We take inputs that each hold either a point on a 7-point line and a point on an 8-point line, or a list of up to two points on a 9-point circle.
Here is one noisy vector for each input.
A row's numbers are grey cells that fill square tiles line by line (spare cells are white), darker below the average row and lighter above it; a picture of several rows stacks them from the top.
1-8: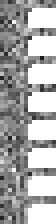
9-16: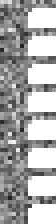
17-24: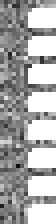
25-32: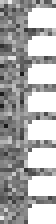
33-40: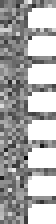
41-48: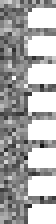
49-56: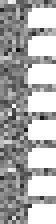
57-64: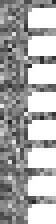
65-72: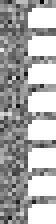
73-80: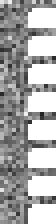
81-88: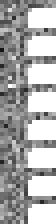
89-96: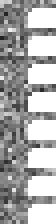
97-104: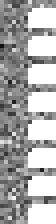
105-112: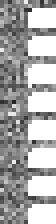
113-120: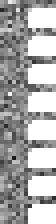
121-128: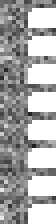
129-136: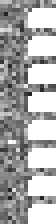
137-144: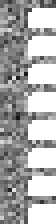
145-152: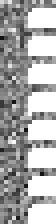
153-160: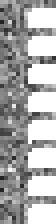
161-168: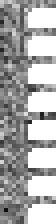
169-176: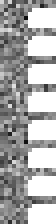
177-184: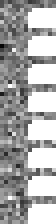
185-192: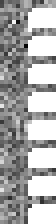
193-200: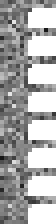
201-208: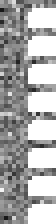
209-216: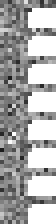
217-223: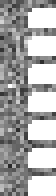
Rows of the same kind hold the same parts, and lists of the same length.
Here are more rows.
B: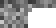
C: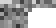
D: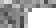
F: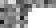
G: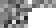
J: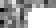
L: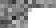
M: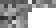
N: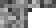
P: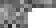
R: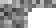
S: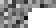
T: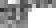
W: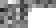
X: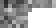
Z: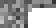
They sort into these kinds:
B, N, P, Z
C, D, F, J, R, T, W
G, L, M, X
S

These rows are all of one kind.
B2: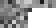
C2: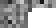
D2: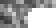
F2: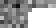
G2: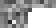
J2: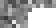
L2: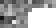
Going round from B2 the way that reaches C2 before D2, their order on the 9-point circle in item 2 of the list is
B2, J2, G2, C2, D2, F2, L2.
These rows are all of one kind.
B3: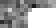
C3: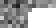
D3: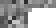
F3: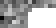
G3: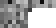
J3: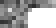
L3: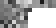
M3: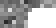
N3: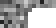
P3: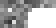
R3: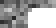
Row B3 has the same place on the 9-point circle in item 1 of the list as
J3, M3, P3 and R3.
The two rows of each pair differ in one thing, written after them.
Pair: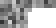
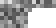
the place on the 8-point line
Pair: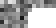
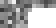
the place on the 7-point line
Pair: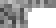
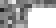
the place on the 8-point line
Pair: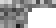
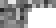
the place on the 8-point line
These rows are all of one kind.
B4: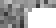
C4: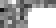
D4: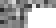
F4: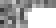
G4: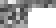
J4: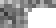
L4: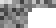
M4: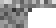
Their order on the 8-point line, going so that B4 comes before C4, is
L4, M4, J4, B4, F4, D4, C4, G4.
